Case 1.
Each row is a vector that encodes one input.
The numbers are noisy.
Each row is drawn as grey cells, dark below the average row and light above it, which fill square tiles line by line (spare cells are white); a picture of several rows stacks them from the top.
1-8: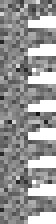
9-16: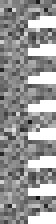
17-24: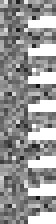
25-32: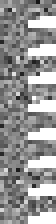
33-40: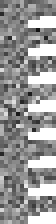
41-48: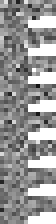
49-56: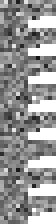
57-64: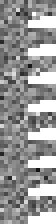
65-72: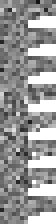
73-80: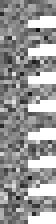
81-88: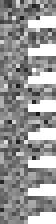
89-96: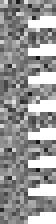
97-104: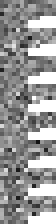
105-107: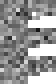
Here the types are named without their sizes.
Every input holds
a point on a circle.
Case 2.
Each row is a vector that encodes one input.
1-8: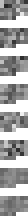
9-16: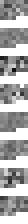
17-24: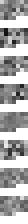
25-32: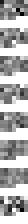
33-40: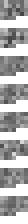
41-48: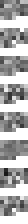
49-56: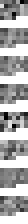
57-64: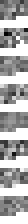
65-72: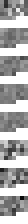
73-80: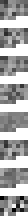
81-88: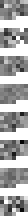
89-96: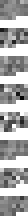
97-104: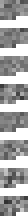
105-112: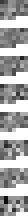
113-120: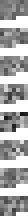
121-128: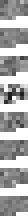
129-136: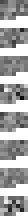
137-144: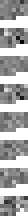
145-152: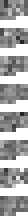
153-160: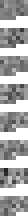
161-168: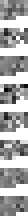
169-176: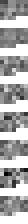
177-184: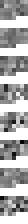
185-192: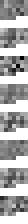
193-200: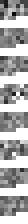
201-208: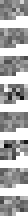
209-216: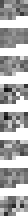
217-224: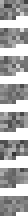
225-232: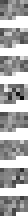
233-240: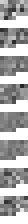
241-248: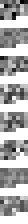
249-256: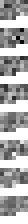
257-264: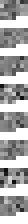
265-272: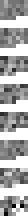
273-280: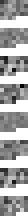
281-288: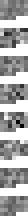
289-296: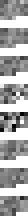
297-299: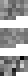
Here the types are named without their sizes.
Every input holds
a point on a line.
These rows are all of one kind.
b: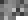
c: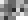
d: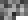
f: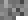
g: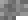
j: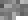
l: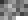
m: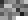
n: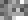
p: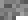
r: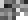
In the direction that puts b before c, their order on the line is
n, l, m, j, b, d, p, f, g, r, c.
